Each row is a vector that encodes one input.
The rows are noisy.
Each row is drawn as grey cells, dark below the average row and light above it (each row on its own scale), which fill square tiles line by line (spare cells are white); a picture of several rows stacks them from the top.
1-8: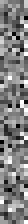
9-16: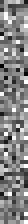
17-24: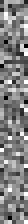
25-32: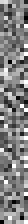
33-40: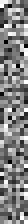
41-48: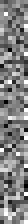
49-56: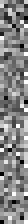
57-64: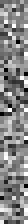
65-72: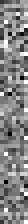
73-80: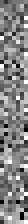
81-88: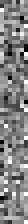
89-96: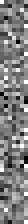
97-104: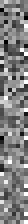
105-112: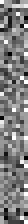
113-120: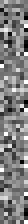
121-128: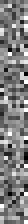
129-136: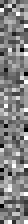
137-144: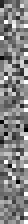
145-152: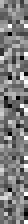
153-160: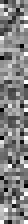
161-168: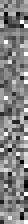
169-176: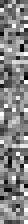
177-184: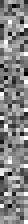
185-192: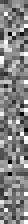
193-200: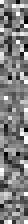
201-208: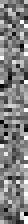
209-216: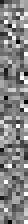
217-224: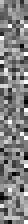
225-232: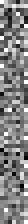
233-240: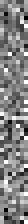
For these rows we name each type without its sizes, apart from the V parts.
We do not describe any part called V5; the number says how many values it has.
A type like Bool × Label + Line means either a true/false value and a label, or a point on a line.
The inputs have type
List(Bool × V5 + Line).
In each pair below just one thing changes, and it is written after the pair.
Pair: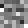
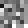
the true/false value in item 2 of the list
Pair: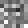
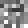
the true/false value in item 2 of the list
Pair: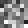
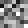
the value of V5 in item 1 of the list
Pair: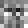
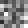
the value of V5 in item 1 of the list
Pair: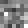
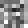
the value of V5 in item 1 of the list
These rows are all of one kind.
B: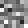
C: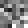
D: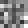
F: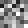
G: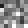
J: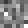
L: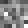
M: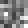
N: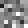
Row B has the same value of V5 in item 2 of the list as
D and N.
